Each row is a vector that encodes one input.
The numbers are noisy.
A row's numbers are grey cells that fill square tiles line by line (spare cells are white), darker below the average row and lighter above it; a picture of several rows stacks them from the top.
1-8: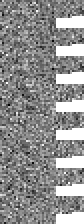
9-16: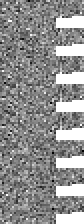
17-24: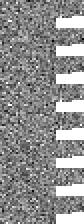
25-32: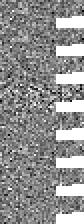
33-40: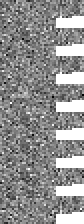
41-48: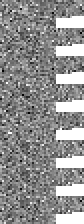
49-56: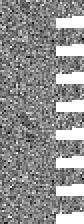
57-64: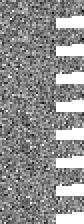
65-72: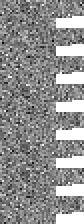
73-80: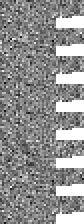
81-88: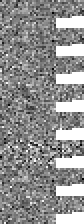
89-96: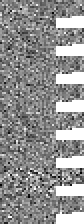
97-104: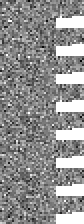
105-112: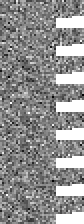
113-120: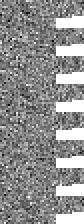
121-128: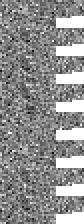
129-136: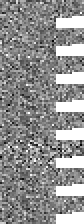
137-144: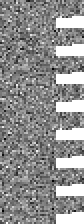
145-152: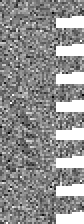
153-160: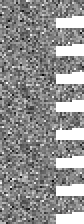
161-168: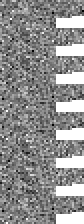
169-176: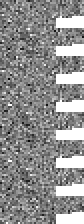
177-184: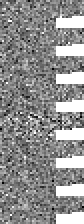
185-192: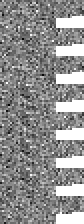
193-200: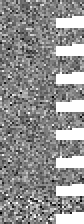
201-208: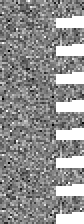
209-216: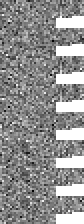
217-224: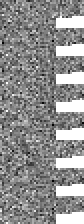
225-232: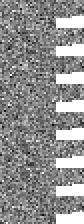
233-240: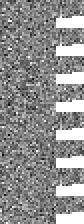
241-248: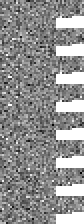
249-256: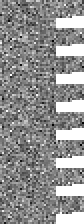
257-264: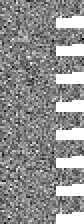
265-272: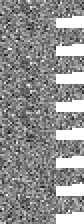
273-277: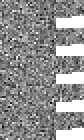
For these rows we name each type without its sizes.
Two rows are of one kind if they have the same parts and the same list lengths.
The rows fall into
4 kinds.
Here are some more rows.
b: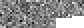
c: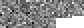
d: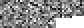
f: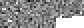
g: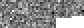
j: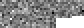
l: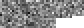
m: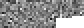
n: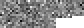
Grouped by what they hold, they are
b, c, l, n
d
f, m
g, j

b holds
a point on each of two lines.
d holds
a fixed value.
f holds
three true/false values.
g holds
a point on a circle.
